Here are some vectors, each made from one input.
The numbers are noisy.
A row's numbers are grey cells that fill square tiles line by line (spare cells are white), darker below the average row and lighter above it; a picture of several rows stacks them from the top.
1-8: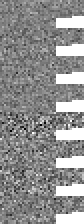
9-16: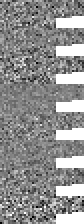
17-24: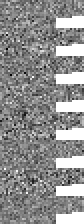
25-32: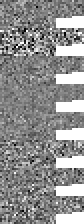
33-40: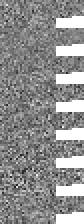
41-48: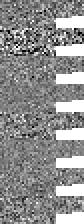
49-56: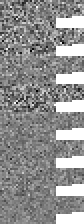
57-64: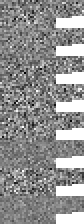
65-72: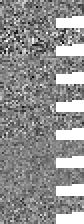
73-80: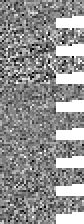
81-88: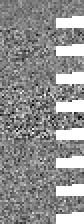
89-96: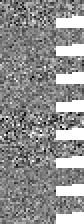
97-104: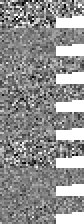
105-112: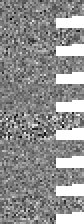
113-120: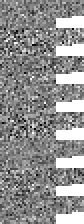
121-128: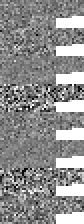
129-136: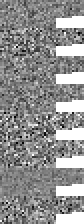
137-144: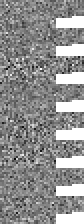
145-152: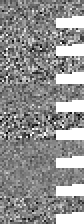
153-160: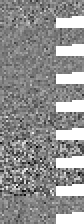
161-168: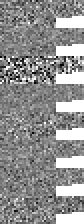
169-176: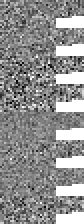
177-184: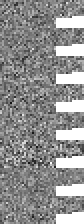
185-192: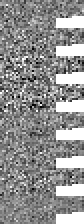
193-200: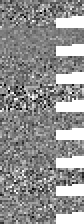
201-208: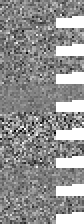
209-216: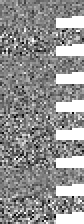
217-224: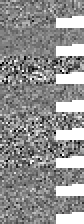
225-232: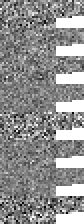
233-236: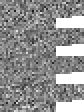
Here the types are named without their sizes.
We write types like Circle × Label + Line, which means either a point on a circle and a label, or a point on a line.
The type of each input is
Circle + Line.
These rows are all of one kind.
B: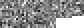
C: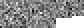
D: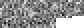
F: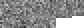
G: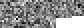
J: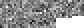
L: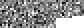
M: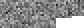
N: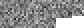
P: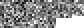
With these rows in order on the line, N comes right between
J and M.
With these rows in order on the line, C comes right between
F and P.
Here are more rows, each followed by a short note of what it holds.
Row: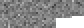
a point on a circle
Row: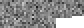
a point on a circle
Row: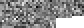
a point on a line
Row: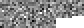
a point on a circle
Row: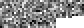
a point on a line
